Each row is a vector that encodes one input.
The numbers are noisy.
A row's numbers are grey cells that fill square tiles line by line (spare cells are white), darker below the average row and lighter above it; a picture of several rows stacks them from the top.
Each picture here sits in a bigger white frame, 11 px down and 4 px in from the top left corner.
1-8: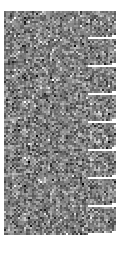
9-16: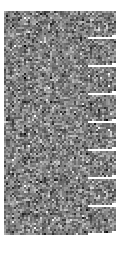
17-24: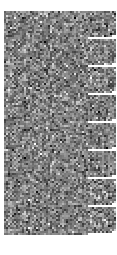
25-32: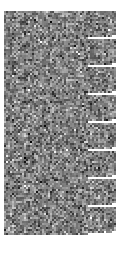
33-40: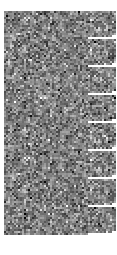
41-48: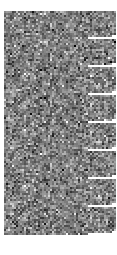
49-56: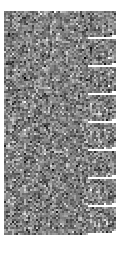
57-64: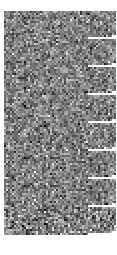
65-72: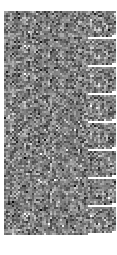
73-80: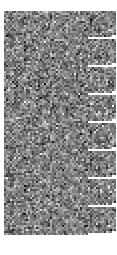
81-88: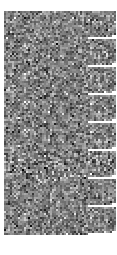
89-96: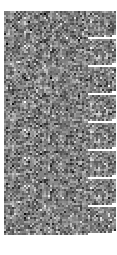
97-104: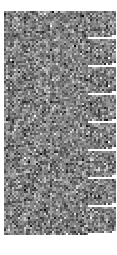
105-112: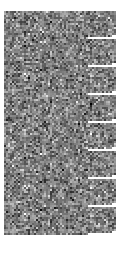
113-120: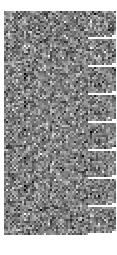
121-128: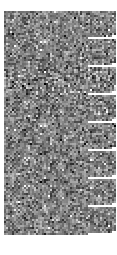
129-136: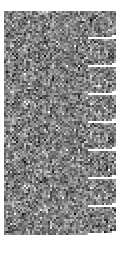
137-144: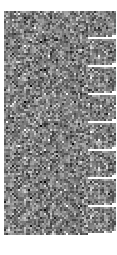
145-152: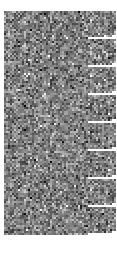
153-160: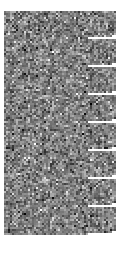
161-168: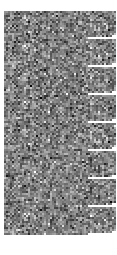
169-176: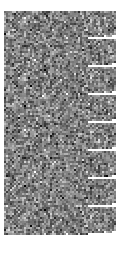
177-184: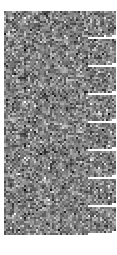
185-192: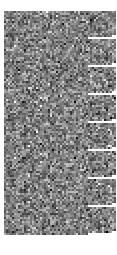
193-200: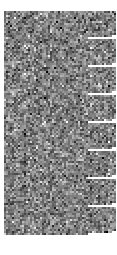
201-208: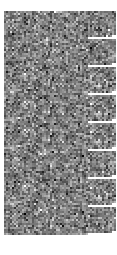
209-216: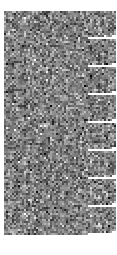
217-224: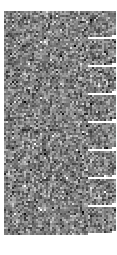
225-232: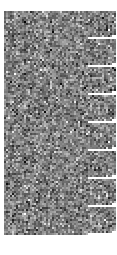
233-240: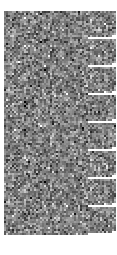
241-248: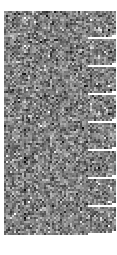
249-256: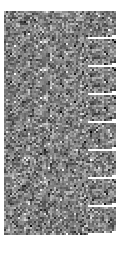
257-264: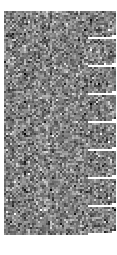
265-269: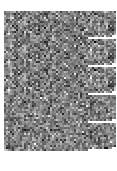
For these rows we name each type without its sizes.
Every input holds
either a node of each of two trees, or a list of points on a line.
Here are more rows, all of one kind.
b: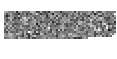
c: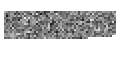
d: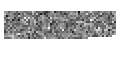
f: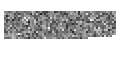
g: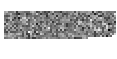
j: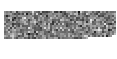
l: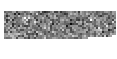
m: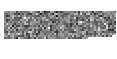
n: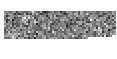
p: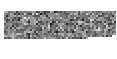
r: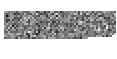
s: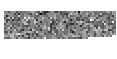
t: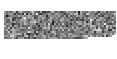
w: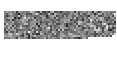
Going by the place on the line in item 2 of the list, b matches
c, r and t.
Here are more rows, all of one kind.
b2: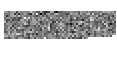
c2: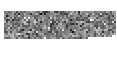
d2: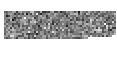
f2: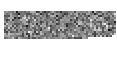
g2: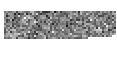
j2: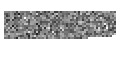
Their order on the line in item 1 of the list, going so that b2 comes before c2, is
f2, j2, b2, c2, g2, d2.
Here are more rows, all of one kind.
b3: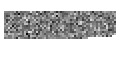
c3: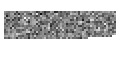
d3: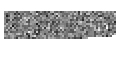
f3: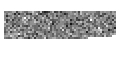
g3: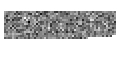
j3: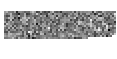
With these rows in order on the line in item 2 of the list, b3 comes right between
f3 and g3.
